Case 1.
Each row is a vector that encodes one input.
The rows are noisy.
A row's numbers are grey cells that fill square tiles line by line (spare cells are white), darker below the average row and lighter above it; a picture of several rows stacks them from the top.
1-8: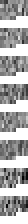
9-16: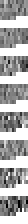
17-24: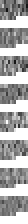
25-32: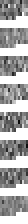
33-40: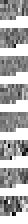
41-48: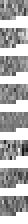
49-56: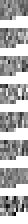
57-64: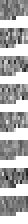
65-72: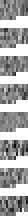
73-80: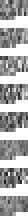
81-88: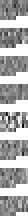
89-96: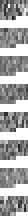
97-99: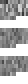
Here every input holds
either a point on an 11-point circle, or a point on an 8-point line.
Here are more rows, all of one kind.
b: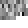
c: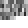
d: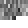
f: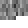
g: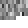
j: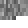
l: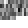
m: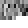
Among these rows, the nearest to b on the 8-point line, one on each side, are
g and j.
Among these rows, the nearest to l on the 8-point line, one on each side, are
d and j.
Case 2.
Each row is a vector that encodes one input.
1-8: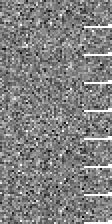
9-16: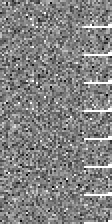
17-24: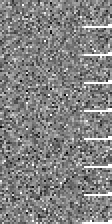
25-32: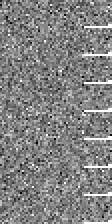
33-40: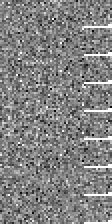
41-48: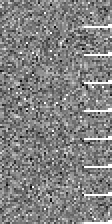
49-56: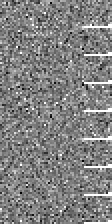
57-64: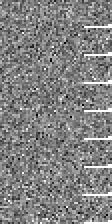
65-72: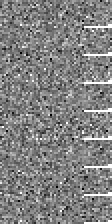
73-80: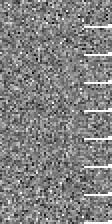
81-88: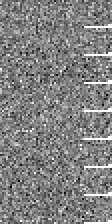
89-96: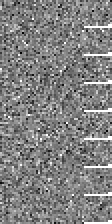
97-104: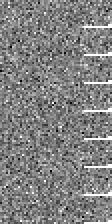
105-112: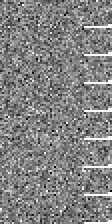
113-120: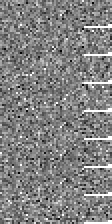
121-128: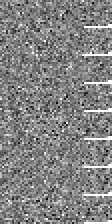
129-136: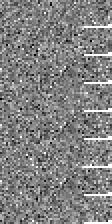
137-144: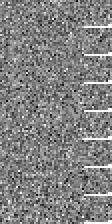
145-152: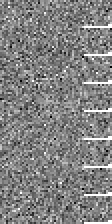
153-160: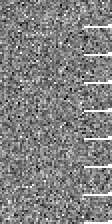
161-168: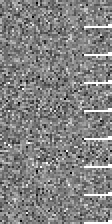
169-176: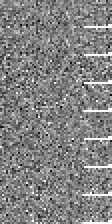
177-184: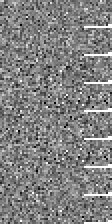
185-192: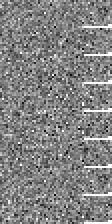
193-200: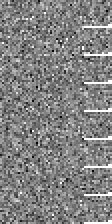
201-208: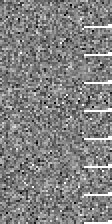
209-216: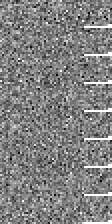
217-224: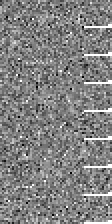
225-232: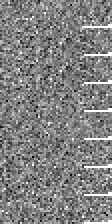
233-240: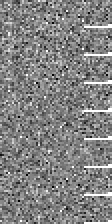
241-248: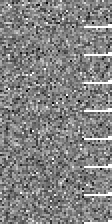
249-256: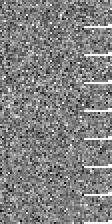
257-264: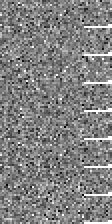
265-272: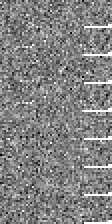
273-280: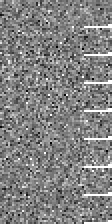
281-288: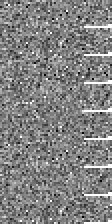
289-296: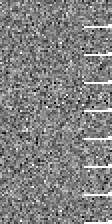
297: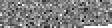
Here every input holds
a point on a 10-point line and a node of a 9-node tree.
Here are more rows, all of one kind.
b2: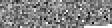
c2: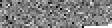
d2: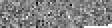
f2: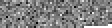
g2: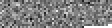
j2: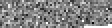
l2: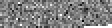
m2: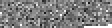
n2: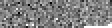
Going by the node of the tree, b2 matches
g2 and m2.
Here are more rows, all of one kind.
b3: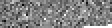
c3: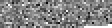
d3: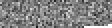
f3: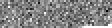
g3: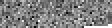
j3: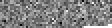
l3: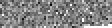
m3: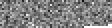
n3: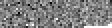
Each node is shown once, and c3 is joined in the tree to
d3 and j3.
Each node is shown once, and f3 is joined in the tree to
l3.
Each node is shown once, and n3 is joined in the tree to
b3 and m3.
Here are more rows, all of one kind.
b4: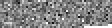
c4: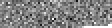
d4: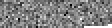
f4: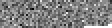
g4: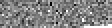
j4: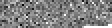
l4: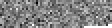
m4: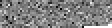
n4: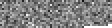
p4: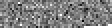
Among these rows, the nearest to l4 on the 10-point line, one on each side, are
j4 and n4.
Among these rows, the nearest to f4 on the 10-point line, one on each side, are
c4 and j4.
